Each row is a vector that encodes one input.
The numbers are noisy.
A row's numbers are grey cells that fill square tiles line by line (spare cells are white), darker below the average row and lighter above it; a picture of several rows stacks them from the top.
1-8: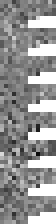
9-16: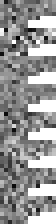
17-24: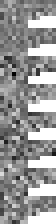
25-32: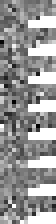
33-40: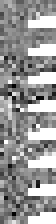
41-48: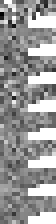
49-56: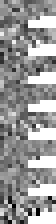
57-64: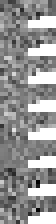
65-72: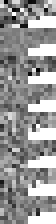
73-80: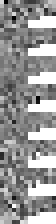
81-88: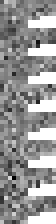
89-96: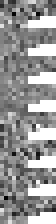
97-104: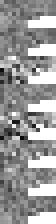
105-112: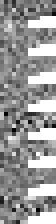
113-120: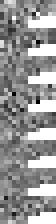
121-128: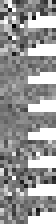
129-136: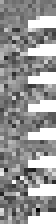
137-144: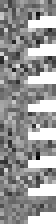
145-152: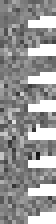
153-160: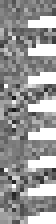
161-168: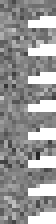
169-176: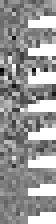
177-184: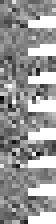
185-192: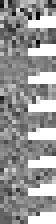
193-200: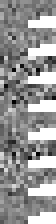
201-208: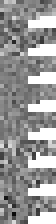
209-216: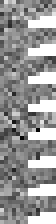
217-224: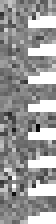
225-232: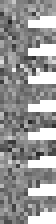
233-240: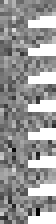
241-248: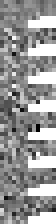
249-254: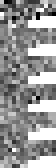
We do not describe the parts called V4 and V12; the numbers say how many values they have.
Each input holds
a true/false value and a value of V4, together with either a point on a 6-point line, or a value of V12.
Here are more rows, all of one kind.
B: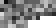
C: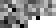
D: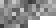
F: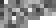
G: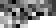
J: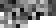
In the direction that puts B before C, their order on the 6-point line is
F, B, C, J, G, D.
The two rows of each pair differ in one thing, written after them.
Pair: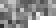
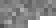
the value of V12
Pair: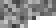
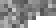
the value of V12
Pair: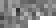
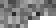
the true/false value
